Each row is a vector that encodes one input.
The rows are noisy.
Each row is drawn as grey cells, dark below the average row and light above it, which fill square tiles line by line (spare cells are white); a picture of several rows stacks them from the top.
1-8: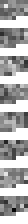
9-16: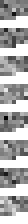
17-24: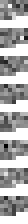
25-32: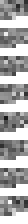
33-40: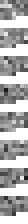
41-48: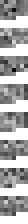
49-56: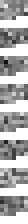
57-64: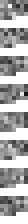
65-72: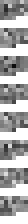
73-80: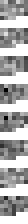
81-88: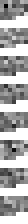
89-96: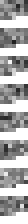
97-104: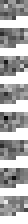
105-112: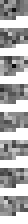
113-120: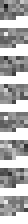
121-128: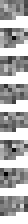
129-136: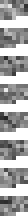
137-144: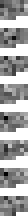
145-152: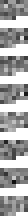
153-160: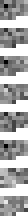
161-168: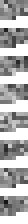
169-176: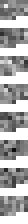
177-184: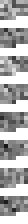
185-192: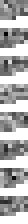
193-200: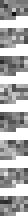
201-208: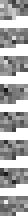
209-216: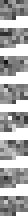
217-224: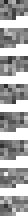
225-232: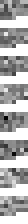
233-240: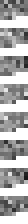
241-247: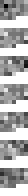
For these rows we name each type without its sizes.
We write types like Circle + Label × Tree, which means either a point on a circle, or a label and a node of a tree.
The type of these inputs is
(Circle + Unit) × Tree + Unit.
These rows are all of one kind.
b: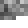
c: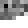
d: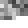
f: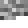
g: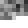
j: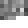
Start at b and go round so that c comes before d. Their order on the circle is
b, c, d, g, j, f.
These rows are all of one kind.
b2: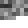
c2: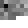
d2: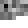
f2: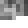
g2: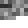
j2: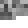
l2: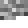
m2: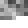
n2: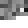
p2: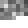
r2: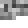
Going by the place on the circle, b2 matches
g2 and n2.
